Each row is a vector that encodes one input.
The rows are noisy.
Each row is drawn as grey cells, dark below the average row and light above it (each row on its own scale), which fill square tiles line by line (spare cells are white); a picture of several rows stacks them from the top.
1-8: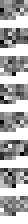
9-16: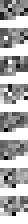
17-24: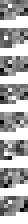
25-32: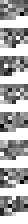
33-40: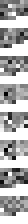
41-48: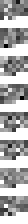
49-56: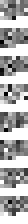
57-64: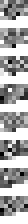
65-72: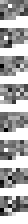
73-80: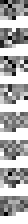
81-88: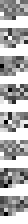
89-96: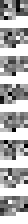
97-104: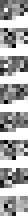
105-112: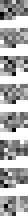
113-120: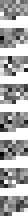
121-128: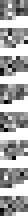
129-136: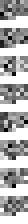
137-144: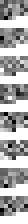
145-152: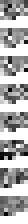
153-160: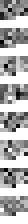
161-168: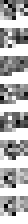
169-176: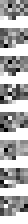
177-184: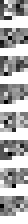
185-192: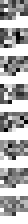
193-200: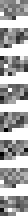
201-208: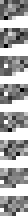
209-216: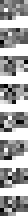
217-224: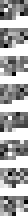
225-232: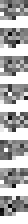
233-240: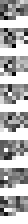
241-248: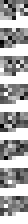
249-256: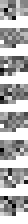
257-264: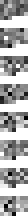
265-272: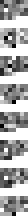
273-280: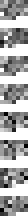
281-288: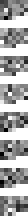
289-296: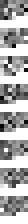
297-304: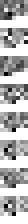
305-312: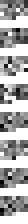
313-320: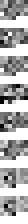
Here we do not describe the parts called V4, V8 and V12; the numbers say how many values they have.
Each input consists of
either a true/false value, a value of V4, a value of V8 and a value of V12, or a list of up to three points on a 10-point circle.
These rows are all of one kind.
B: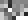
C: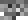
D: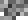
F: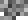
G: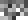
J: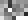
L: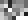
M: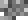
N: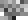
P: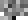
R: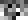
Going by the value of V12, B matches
C, F, L and P.
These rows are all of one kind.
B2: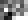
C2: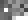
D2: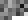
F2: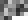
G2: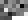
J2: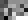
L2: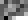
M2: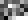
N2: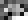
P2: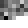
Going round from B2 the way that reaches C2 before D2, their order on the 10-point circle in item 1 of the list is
B2, C2, N2, J2, M2, P2, L2, F2, D2, G2.
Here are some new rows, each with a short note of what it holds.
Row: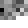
the empty list
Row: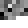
a list of one item
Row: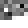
a list of two items
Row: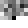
a true/false value, a value of V4, a value of V8 and a value of V12
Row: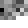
the empty list
